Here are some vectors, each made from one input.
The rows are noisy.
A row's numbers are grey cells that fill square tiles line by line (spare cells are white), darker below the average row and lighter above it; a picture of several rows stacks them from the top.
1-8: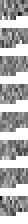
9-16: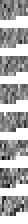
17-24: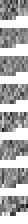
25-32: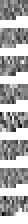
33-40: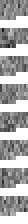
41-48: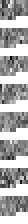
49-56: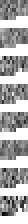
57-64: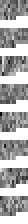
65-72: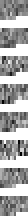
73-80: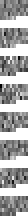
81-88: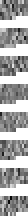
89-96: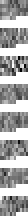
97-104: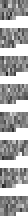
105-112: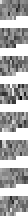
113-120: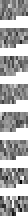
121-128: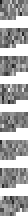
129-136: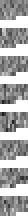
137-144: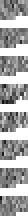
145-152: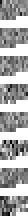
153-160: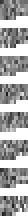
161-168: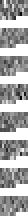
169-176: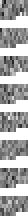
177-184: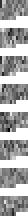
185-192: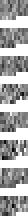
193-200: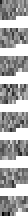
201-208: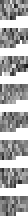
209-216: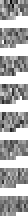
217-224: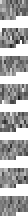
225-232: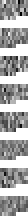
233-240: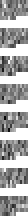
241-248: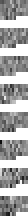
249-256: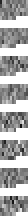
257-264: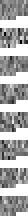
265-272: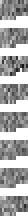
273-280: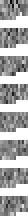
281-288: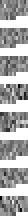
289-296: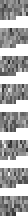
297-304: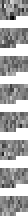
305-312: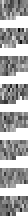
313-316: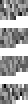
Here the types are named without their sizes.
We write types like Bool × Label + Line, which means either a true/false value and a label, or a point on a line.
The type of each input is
Bool × Bool × Bool + Label × Label.
